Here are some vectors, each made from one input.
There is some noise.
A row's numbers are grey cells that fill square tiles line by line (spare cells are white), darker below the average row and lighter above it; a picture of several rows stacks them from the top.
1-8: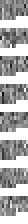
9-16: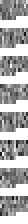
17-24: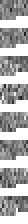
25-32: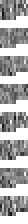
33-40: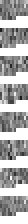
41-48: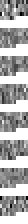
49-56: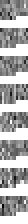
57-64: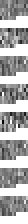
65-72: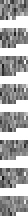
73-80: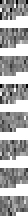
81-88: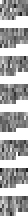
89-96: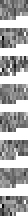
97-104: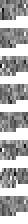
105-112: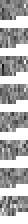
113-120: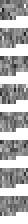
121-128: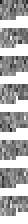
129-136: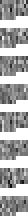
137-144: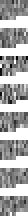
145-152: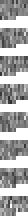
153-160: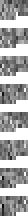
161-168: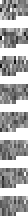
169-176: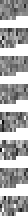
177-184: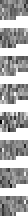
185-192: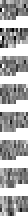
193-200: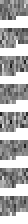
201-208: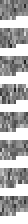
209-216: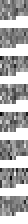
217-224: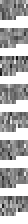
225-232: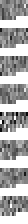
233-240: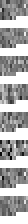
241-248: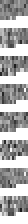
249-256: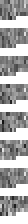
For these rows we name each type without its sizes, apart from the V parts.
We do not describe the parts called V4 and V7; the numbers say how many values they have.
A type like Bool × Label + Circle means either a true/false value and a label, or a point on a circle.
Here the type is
(Bool × V4 × V7 + Unit) × Line + Label.
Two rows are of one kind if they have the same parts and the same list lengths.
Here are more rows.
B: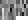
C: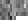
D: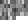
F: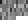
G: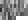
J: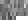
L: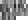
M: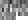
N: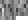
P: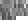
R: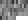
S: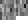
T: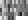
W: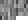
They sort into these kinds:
B, D, F, N, R, S, W
C, G, J, L, P
M, T

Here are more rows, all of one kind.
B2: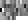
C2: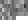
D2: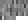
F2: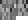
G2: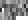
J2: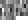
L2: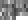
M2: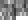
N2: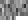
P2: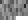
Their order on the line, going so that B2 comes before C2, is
M2, G2, D2, L2, F2, P2, B2, C2, N2, J2.
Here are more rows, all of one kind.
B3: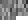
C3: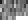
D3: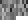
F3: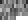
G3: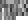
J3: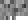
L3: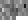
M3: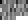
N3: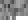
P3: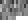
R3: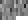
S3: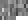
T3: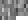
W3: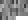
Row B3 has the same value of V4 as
S3, T3 and W3.
